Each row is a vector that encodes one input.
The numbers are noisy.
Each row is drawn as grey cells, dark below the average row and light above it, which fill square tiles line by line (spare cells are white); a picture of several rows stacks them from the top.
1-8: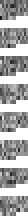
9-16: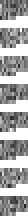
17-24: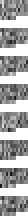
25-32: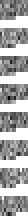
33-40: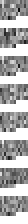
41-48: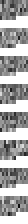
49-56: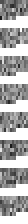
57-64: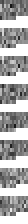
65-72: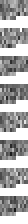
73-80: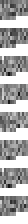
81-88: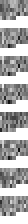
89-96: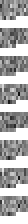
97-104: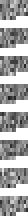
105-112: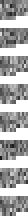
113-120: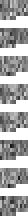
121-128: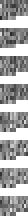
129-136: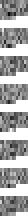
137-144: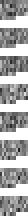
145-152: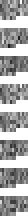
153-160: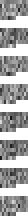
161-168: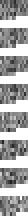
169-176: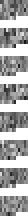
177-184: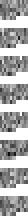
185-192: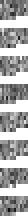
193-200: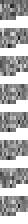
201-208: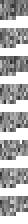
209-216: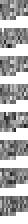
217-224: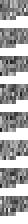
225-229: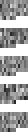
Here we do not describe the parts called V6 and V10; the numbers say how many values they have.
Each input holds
either a fixed value, or one of 11 labels and a value of V6, or a true/false value and a value of V10.
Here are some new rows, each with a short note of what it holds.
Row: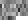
a true/false value and a value of V10
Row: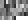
a fixed value
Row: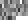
a true/false value and a value of V10
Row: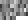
a true/false value and a value of V10
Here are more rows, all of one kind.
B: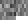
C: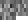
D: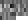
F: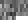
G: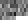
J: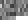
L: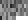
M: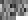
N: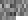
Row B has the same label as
C, L and N.
